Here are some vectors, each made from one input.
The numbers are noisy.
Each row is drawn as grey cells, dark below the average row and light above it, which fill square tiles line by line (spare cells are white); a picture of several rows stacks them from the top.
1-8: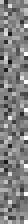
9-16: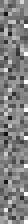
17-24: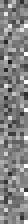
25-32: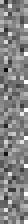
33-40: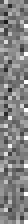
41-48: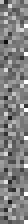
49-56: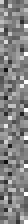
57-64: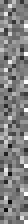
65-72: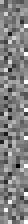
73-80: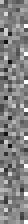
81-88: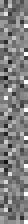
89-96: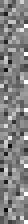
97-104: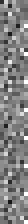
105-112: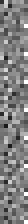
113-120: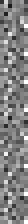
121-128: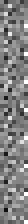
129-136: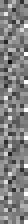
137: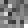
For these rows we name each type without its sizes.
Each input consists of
a point on a line and a true/false value.
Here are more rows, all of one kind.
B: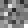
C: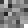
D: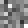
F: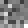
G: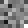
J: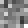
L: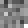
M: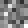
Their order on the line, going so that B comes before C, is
M, B, C, F, G, L, J, D.
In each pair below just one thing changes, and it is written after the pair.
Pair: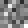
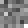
the place on the line
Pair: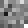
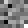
the place on the line
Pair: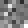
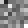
the place on the line
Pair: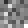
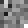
the true/false value
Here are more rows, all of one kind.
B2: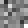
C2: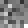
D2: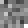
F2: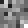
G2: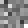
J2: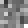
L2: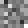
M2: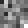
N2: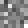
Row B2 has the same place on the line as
G2 and L2.
